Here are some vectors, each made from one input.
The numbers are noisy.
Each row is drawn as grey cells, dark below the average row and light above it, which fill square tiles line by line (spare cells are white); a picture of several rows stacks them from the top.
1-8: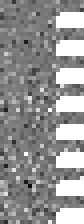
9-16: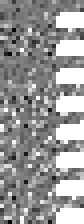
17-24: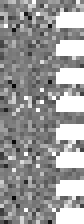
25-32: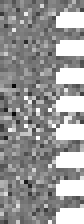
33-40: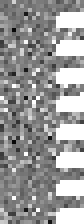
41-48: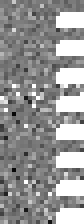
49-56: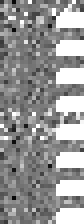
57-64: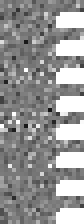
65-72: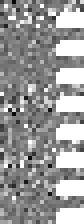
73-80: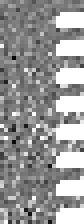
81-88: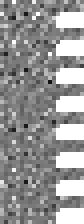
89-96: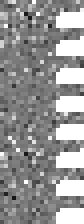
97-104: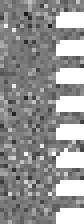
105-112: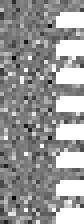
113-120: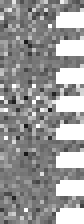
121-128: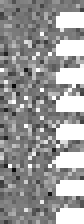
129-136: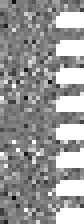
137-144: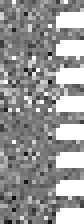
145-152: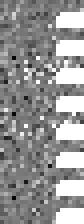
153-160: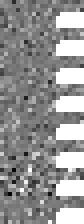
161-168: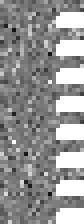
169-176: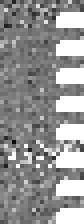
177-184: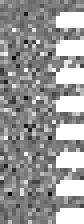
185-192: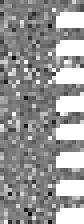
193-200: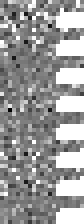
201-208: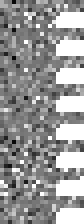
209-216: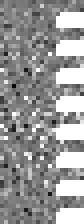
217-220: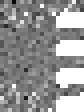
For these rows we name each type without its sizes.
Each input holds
either a fixed value, or a node of a tree and a true/false value.
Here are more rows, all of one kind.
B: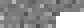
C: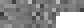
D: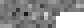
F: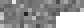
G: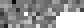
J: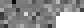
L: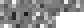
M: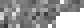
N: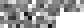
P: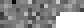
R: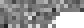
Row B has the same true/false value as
F and M.
